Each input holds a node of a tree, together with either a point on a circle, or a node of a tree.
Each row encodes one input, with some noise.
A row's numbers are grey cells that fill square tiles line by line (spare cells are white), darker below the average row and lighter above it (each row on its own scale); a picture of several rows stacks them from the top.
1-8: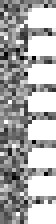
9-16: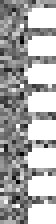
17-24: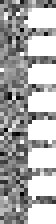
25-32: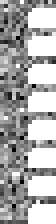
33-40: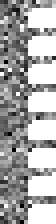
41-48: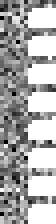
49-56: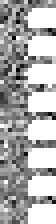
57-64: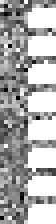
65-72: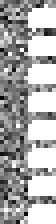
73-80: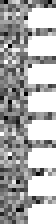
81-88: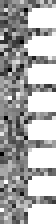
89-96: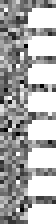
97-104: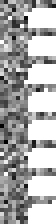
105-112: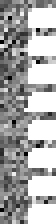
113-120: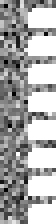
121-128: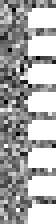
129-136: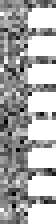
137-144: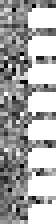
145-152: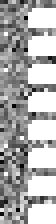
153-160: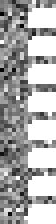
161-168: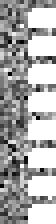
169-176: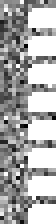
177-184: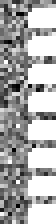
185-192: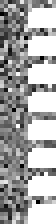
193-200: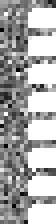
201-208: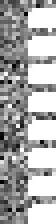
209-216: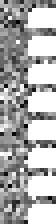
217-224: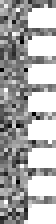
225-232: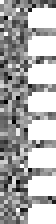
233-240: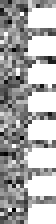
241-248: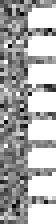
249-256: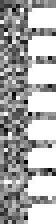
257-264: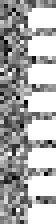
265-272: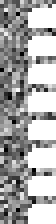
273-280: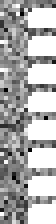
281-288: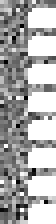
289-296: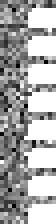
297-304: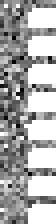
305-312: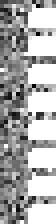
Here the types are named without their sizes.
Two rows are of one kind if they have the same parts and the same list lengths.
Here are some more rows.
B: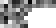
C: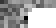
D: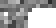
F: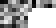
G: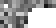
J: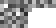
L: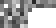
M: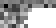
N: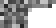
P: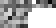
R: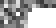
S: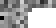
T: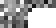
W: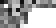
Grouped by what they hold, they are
B, C, M, N, S
D, F, G, J, L, P, R, T, W

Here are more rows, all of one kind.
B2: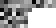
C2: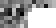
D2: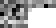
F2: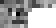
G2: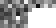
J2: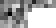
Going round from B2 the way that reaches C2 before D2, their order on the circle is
B2, G2, F2, C2, J2, D2.
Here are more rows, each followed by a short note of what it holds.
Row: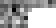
a point on a circle and a node of a tree
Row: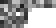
a node of each of two trees
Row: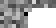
a node of each of two trees
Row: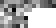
a node of each of two trees
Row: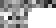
a node of each of two trees
